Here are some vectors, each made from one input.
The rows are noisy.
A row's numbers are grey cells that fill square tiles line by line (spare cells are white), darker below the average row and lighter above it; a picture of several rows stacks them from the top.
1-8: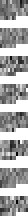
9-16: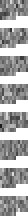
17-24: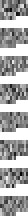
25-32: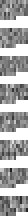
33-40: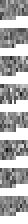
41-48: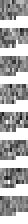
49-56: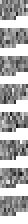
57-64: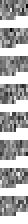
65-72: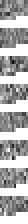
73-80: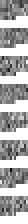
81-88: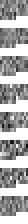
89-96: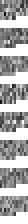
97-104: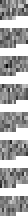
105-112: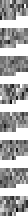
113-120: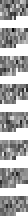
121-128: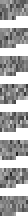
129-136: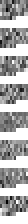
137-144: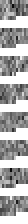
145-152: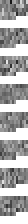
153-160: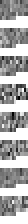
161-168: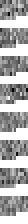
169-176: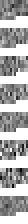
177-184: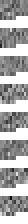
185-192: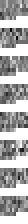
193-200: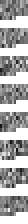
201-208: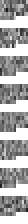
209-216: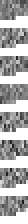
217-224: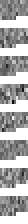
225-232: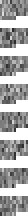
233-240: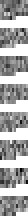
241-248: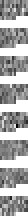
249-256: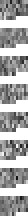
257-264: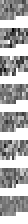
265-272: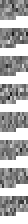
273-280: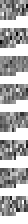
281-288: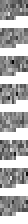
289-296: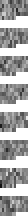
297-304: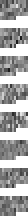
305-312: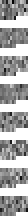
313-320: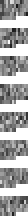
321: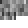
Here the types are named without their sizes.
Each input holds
either a point on a circle, or a point on a line and a true/false value.
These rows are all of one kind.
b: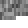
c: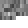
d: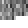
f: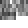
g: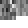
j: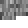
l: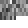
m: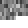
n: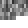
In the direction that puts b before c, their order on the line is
g, f, j, d, m, b, c, n, l.
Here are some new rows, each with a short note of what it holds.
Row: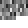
a point on a line and a true/false value
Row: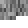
a point on a circle
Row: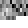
a point on a circle
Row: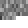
a point on a line and a true/false value
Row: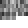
a point on a line and a true/false value
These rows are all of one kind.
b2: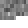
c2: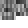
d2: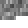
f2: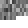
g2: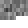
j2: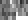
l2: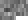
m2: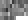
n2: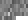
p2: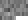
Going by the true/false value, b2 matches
l2, n2 and p2.
